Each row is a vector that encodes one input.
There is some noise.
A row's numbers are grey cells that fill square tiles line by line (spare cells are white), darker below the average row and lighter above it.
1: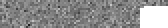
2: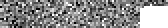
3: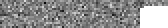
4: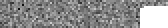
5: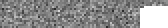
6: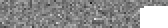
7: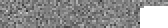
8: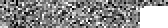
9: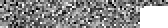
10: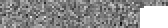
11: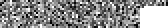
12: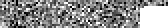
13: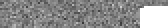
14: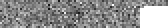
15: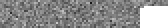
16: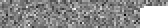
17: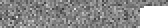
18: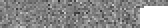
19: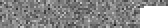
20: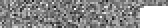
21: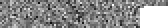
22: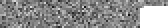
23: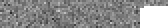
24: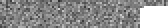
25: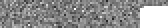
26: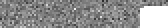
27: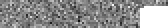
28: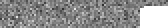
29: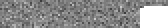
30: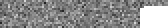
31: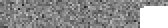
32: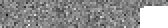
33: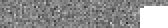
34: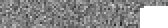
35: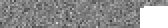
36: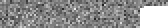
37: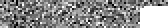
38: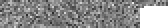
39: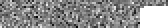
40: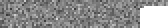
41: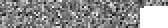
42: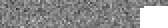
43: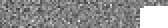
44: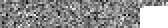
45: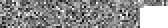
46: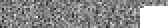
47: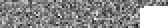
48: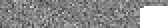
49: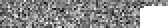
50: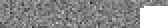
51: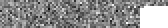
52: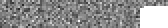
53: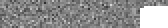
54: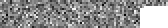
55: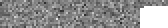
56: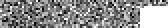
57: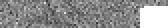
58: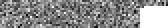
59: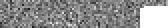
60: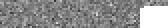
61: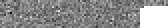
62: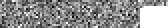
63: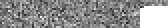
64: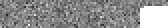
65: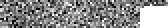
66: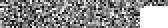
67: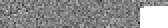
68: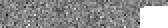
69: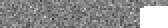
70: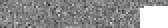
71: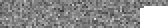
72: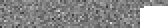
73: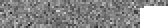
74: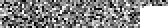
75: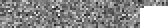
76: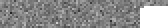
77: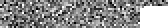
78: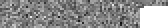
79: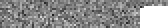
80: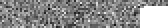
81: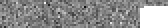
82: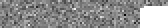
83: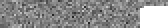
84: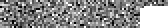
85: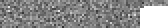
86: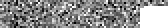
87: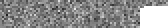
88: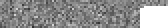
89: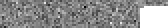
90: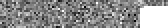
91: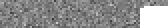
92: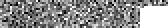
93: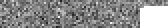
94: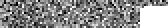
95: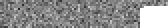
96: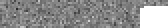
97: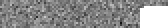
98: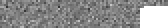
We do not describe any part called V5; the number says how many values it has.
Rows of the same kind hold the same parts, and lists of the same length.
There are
3 kinds of row.
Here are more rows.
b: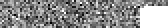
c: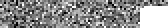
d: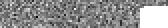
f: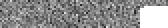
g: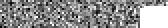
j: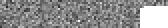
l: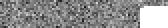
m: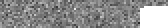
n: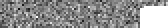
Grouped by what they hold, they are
b, f, g, j, l, n
c
d, m

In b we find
four true/false values and a value of V5.
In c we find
a node of a 7-node tree.
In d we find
a value of V5.
